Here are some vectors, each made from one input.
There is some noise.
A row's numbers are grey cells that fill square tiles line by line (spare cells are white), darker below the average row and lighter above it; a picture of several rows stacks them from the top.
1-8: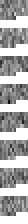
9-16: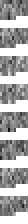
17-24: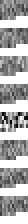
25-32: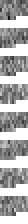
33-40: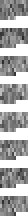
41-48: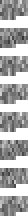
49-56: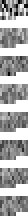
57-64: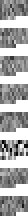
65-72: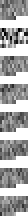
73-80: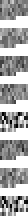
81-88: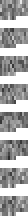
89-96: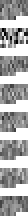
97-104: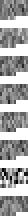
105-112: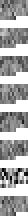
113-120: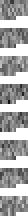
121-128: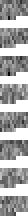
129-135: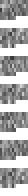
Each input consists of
a list of up to two items, each a point on a 5-point line and a true/false value.
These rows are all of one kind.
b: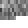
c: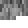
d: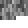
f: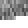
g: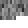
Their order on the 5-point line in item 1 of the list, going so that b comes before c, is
f, b, d, g, c.
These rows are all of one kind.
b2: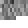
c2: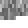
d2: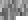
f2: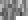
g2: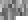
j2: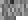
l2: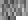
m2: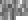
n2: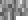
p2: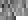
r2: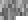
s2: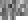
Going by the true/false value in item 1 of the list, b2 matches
j2, l2 and p2.
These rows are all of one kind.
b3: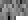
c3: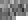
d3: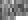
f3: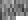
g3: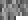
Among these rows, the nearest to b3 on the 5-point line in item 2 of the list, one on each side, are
c3 and f3.
